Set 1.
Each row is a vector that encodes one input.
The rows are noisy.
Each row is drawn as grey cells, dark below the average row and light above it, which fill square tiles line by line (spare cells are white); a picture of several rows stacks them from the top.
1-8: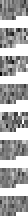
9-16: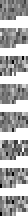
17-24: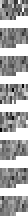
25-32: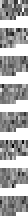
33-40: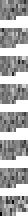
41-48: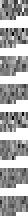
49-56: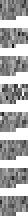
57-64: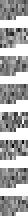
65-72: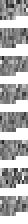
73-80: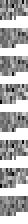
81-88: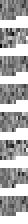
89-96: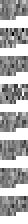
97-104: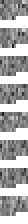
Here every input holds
either a point on a 5-point line, or a list of up to two points on a 6-point line.
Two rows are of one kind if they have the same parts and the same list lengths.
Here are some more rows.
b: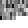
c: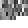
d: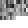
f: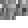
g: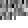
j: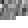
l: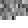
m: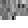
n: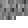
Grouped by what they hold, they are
b, d, g
c
f, j, l, m
n

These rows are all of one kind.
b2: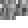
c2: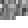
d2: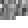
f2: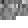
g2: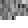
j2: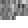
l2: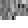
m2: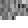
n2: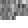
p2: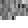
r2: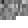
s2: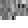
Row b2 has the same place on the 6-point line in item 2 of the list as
j2, l2, n2 and s2.
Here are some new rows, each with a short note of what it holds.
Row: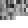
a point on a 5-point line
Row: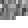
a list of two items
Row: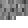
a list of one item
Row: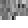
a list of two items
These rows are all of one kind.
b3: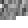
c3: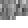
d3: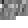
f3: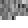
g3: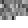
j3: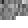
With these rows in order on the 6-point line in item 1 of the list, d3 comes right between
c3 and j3.
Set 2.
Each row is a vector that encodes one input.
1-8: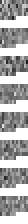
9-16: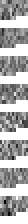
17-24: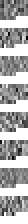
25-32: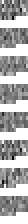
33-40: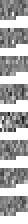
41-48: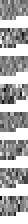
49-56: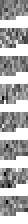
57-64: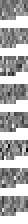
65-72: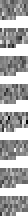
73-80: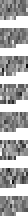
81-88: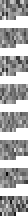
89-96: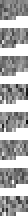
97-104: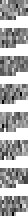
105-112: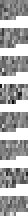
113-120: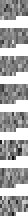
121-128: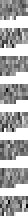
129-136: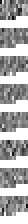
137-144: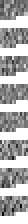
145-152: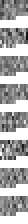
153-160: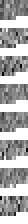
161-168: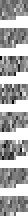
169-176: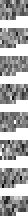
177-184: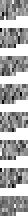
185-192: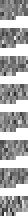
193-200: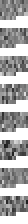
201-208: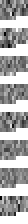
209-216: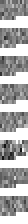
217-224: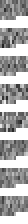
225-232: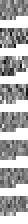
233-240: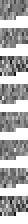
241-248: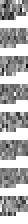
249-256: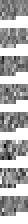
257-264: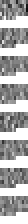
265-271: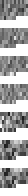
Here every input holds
either a point on an 18-point circle and a point on a 10-point line, or a point on a 3-point line and a point on an 8-point line.
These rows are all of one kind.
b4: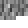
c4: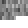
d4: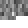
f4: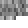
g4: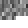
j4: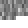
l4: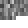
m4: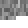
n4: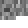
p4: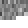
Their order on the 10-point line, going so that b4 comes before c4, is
g4, b4, l4, p4, m4, c4, n4, j4, f4, d4.
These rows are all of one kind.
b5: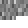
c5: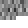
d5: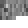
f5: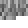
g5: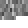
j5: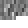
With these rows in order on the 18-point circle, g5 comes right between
d5 and j5.
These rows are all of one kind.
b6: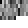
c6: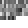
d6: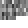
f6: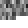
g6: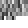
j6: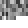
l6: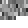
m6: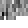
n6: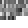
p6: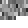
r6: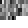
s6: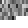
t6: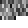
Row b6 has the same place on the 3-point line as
d6, l6, m6 and p6.
